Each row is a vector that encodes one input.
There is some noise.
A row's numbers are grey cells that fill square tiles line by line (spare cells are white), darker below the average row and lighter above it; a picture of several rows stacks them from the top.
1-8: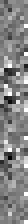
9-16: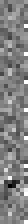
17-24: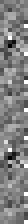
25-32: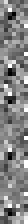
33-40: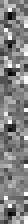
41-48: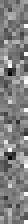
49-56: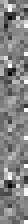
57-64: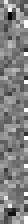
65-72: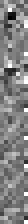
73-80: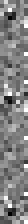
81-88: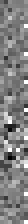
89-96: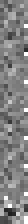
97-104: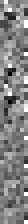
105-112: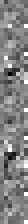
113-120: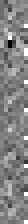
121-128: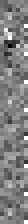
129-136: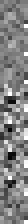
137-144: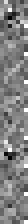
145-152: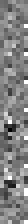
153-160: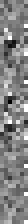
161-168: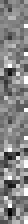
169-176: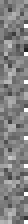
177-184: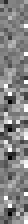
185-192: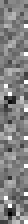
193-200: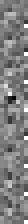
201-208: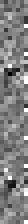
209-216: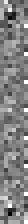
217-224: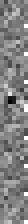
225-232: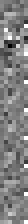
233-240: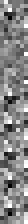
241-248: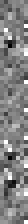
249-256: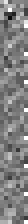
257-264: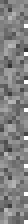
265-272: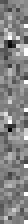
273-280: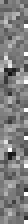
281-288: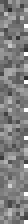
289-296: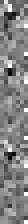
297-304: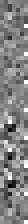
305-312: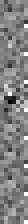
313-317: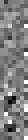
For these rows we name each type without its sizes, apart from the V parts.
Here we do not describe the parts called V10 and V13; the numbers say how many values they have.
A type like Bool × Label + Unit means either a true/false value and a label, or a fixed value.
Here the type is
Bool × (Circle + Unit) × V10 × V13.
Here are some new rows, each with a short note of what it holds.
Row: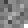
a true/false value, a value of V10 and a value of V13
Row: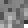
a point on a circle, a true/false value, a value of V10 and a value of V13
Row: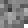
a point on a circle, a true/false value, a value of V10 and a value of V13
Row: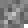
a true/false value, a value of V10 and a value of V13
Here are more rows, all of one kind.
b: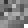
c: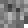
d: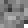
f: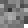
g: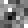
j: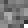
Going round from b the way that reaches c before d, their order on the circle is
b, f, c, g, j, d.
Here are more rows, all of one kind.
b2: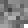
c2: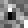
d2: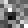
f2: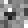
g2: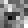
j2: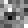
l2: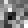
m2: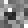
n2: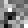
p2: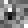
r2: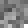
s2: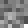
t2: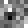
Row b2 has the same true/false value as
r2 and s2.
